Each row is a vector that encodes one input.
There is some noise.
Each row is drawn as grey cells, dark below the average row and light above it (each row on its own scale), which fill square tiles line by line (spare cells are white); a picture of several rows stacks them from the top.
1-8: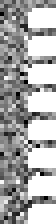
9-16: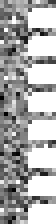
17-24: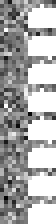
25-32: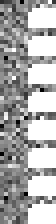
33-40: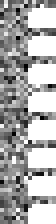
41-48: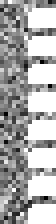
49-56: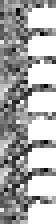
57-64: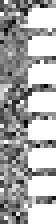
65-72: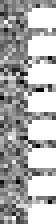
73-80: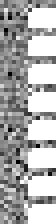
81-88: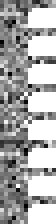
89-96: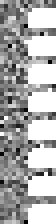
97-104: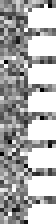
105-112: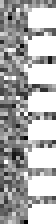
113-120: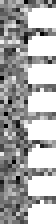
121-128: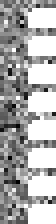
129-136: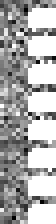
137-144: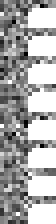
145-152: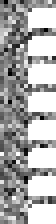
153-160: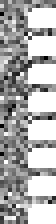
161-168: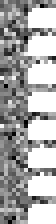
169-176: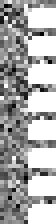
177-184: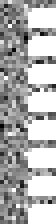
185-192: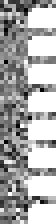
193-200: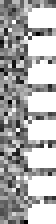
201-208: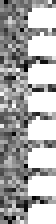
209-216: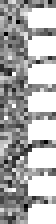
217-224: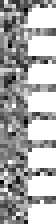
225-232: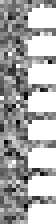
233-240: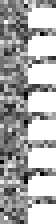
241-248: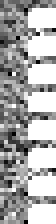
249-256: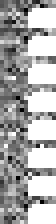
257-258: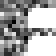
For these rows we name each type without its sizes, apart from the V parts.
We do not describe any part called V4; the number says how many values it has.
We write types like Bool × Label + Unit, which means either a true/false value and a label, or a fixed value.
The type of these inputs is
List((Circle + V4) × Label).
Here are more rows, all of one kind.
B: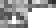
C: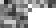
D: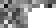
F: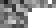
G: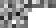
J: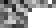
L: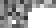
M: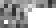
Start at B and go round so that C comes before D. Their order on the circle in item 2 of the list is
B, L, C, D, M, J, F, G.
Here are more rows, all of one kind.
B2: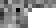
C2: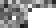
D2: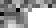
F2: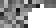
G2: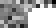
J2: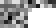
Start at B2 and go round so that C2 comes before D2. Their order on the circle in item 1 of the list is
B2, C2, G2, J2, F2, D2.
